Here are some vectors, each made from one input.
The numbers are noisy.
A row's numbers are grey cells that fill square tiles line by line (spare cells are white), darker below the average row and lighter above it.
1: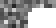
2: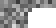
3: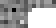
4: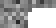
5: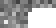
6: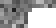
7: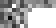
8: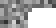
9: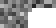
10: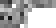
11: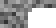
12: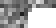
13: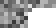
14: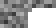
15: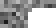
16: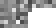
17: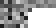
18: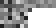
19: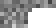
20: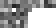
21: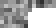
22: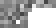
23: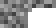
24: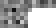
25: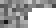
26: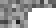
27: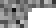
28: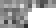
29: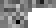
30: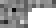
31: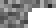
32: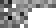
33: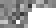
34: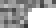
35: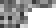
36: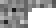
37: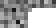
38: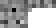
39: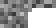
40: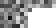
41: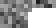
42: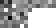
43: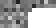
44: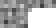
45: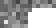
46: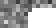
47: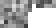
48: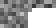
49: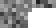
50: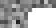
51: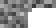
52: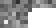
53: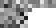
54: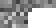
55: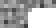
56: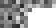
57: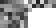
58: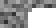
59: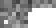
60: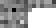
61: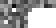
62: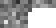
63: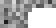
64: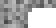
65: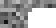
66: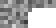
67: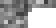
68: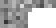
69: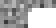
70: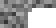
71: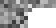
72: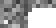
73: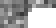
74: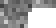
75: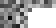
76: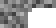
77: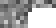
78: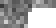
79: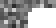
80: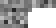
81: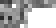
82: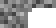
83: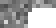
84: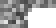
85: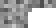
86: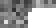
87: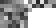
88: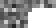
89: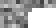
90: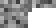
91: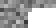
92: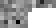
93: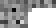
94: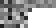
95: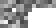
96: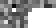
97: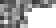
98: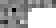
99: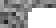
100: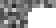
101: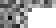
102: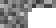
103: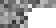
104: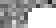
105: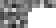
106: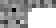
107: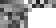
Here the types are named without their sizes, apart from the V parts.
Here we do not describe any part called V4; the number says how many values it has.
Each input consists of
either a true/false value and a value of V4, or a list of points on a line.
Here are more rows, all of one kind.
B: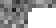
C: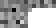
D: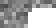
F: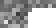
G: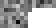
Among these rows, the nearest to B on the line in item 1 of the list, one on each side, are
C and D.
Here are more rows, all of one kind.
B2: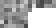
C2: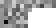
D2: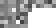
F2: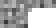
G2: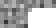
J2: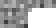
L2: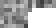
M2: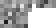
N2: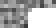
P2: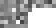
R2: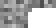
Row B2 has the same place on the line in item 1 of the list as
L2 and M2.
